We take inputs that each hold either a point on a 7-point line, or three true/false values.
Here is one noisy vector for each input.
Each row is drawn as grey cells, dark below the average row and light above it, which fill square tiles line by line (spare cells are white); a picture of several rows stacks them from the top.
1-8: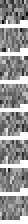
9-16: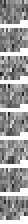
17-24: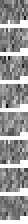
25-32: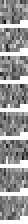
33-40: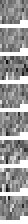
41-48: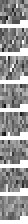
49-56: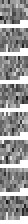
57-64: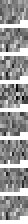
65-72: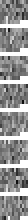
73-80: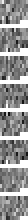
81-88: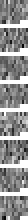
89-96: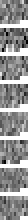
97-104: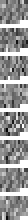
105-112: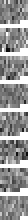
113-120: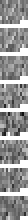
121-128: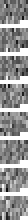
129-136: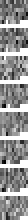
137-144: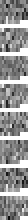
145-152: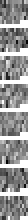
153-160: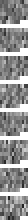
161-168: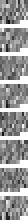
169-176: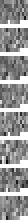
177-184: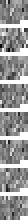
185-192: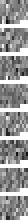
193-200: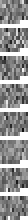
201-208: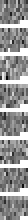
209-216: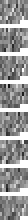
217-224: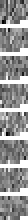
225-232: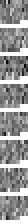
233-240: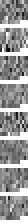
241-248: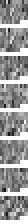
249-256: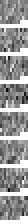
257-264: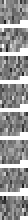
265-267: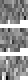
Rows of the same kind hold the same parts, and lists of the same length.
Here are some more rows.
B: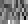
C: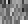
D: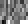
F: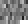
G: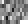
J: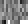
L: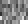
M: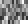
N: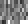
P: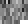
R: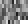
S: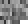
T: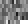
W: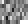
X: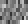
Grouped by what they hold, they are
B, C, D, J, L, N, P, S
F, G, M, R, T, W, X

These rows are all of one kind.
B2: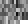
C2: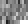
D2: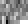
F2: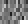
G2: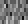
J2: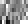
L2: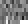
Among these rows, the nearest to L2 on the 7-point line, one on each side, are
B2 and G2.
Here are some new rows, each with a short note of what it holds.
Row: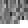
a point on a 7-point line
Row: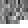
a point on a 7-point line
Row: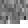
three true/false values
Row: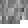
three true/false values
